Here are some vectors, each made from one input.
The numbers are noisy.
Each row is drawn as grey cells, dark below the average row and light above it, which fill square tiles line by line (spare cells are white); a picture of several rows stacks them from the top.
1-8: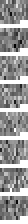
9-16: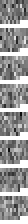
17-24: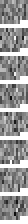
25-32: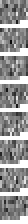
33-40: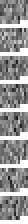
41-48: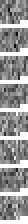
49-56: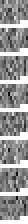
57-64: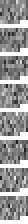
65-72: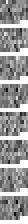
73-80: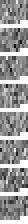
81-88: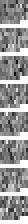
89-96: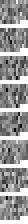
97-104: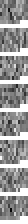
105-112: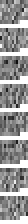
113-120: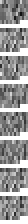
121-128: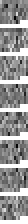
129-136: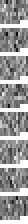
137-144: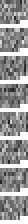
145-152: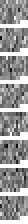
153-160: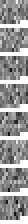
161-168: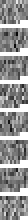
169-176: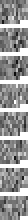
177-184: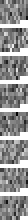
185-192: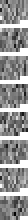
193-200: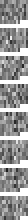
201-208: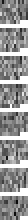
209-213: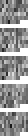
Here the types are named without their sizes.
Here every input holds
either a point on a line, or a node of a tree, or a list of points on a circle.
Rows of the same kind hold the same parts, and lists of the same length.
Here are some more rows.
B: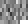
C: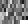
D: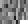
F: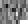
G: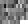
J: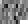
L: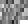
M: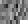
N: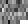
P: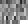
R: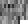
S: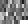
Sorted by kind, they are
B
C, S
D, F, J, M
G, R
L, N, P

